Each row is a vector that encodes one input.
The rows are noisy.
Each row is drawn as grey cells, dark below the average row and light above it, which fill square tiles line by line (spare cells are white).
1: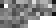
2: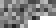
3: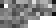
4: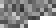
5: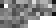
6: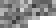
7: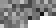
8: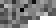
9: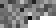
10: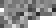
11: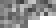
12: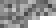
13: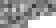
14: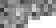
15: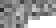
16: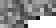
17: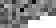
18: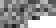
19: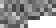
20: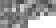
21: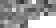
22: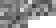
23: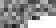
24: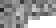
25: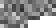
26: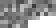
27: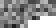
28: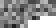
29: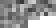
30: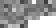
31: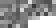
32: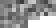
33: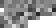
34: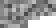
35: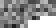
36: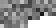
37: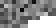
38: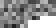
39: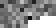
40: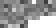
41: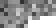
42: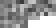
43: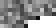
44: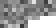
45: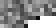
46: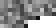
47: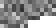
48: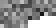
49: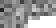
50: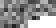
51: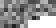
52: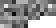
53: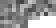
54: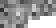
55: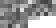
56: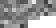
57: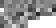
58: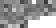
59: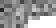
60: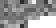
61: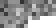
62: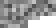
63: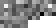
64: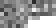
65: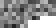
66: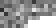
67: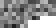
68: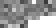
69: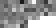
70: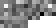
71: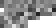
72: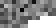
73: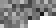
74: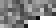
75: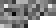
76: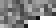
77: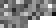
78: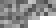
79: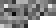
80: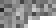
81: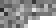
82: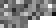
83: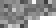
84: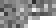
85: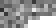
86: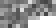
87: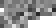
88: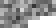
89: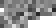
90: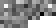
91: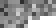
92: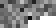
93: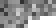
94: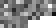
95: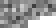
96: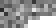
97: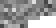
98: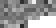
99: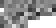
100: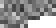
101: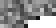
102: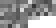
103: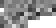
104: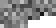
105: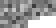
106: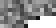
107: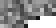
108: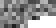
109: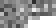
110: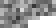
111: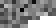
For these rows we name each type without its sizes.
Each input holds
either a node of a tree, or a list of points on a line.
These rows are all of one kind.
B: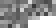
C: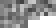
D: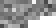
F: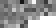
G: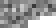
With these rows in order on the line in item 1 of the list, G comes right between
B and C.
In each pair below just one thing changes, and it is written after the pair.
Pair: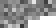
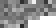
the place on the line in item 2 of the list
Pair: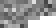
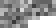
the place on the line in item 1 of the list
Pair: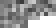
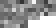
the place on the line in item 1 of the list
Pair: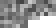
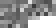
the place on the line in item 1 of the list
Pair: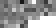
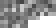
the place on the line in item 1 of the list
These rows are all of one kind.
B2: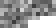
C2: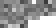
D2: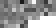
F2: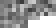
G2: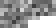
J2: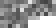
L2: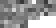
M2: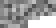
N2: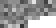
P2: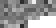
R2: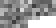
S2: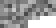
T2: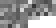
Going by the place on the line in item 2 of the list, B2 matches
G2, N2, R2 and S2.
